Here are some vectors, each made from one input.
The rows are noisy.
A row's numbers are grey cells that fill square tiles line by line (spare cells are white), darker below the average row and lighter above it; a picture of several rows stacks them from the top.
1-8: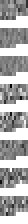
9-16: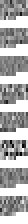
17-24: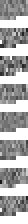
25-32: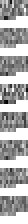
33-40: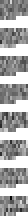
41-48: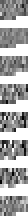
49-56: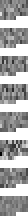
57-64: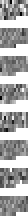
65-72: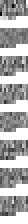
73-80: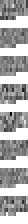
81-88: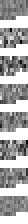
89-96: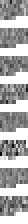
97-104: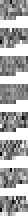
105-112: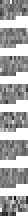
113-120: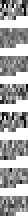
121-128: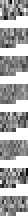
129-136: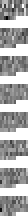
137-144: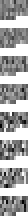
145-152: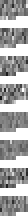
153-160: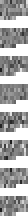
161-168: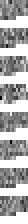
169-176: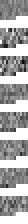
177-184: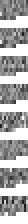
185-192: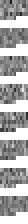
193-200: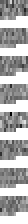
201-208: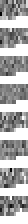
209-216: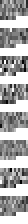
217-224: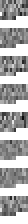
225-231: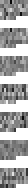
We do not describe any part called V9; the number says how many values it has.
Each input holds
a value of V9, together with either a point on an 8-point line, or a list of up to two points on a 4-point line.
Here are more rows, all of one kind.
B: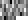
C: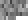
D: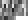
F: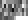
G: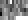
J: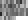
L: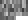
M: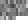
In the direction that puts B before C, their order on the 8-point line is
L, M, B, G, J, F, D, C.
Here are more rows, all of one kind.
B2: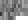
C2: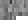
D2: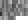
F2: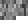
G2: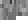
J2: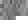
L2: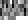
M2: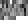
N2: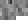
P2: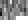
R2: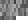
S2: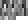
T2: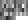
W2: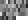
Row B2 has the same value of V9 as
D2, G2 and J2.
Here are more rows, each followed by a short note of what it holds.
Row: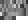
a point on an 8-point line and a value of V9
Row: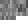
a value of V9, together with a list of one item
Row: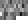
a point on an 8-point line and a value of V9
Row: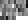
a value of V9, together with a list of two items
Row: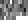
a value of V9, together with a list of one item
